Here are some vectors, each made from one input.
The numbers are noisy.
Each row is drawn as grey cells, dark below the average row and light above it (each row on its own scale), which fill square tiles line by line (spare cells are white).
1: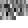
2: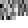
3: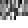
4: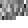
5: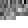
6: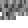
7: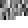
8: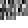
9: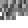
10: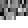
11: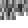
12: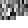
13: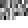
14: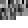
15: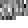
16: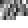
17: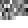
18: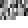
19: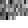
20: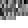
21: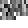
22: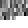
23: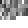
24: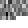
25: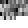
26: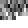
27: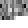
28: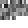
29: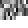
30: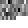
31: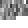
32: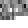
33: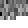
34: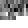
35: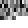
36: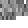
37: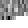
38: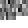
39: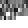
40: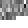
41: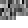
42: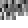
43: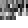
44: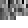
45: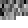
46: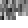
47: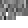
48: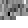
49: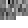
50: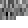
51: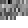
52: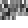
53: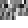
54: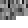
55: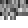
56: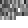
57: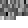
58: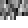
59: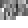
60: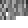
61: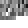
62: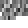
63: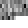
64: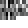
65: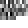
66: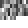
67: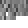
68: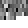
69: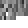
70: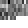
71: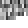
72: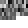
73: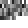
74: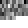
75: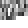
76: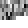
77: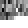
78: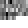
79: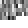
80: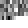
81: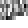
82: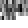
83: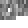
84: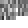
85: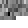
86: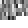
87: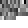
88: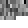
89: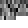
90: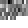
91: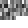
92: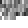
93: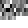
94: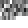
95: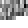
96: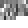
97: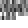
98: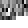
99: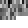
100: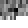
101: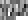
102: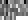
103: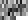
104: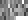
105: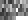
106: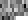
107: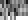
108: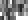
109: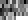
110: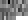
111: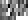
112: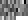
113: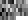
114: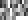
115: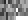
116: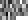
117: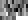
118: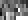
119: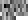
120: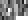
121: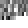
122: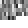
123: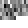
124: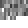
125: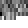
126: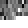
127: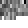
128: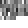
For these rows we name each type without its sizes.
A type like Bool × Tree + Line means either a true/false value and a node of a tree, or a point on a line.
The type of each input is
Bool × Label × Label × Label + Unit.
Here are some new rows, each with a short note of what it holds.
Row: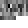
three labels and a true/false value
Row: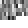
a fixed value
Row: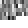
a fixed value
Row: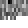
three labels and a true/false value
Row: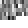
a fixed value
